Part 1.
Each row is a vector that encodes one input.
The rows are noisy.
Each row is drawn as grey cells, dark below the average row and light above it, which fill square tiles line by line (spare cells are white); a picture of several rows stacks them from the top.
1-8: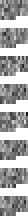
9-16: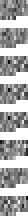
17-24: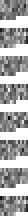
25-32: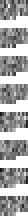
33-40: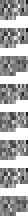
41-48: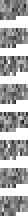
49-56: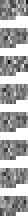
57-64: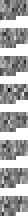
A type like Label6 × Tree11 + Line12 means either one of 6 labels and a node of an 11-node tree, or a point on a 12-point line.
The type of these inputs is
Bool × Label6.
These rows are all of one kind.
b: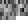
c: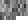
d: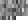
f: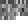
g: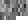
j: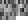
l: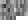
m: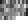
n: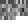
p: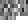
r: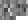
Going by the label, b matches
c, g and j.
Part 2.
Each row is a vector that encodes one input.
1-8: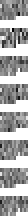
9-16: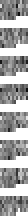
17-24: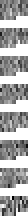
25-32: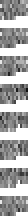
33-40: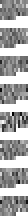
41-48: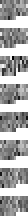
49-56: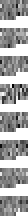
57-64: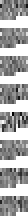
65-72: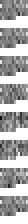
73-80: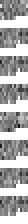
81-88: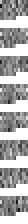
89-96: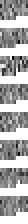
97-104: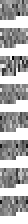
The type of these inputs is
List2(Line8).
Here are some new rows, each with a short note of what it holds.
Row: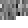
a list of one item
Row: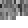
a list of two items
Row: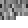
a list of two items
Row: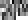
the empty list
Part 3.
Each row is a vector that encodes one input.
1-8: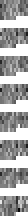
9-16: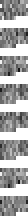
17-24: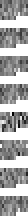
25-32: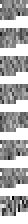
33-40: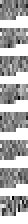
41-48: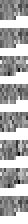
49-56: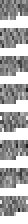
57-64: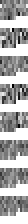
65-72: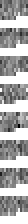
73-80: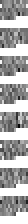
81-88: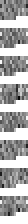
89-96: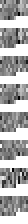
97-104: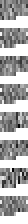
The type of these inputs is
List2(Line6).
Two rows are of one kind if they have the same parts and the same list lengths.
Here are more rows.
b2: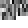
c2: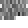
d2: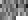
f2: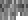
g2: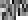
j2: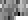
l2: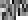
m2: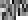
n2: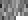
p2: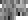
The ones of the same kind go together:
b2, g2, l2, m2
c2, j2, p2
d2, f2, n2

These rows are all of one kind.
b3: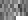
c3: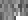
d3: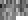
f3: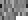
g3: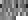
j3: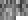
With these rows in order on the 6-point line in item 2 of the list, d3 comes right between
f3 and j3.
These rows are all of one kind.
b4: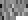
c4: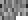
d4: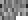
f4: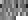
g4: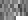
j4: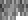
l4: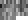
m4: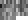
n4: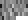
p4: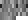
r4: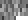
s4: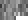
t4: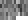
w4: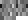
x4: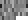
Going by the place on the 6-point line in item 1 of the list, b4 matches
c4, d4, n4 and x4.
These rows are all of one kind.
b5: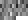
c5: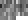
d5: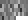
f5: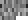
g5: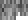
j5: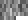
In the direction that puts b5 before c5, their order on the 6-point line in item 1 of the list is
b5, f5, d5, j5, c5, g5.
